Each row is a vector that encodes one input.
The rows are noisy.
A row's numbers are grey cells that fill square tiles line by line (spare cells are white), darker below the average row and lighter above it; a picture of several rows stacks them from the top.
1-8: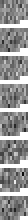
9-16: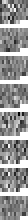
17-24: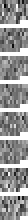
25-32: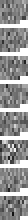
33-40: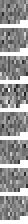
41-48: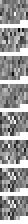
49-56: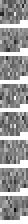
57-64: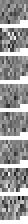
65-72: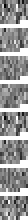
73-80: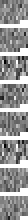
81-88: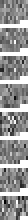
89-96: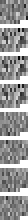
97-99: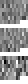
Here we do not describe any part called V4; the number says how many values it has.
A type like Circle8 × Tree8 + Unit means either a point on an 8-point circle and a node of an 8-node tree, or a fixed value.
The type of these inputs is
(Label5 + Line5) × Line5 + V4.
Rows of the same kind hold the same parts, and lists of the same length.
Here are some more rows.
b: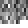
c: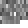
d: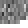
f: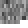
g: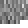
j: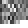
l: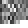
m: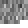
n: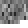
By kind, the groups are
b, j, l
c
d, f, g, m, n

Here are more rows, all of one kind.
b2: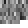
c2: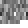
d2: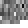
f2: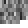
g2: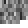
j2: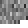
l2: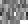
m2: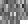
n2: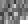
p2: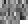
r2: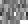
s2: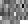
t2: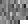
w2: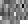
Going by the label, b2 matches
f2, g2 and p2.
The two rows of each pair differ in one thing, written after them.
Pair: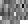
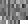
the label
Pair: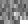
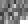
the place on the 5-point line
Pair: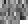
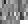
the place on the 5-point line
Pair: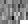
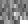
the label
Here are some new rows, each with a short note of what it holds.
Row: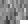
a point on each of two 5-point lines
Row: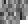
one of 5 labels and a point on a 5-point line
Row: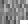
a point on each of two 5-point lines
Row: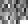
a value of V4
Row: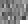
a point on each of two 5-point lines
